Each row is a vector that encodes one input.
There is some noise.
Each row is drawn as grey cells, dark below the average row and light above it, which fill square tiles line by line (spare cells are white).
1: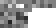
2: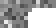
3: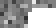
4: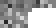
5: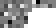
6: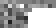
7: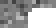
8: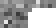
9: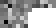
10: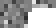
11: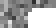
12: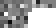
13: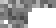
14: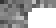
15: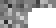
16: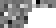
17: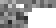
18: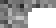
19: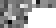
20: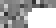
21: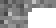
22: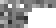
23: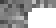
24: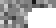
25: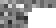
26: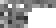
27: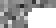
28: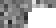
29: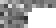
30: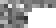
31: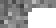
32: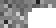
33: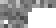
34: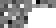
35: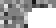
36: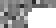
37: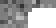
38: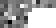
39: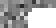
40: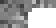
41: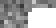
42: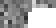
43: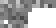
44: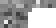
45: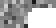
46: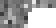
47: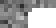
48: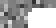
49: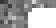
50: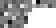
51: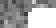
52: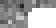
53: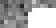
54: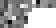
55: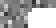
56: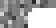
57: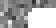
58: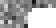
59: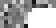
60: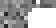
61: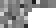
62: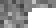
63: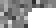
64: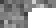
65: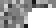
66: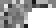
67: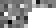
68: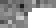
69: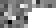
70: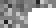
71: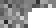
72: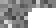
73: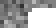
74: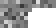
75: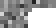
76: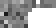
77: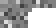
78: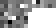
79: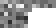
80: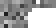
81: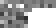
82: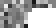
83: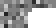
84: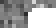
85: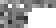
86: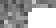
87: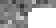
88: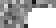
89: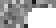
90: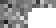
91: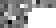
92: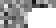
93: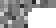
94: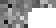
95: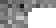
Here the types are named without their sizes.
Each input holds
a point on each of three lines and a true/false value.
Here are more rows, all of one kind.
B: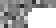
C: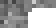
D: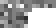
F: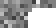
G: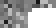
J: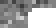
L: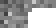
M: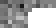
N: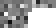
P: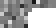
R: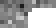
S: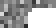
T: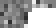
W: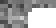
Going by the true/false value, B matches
D, F, P and S.
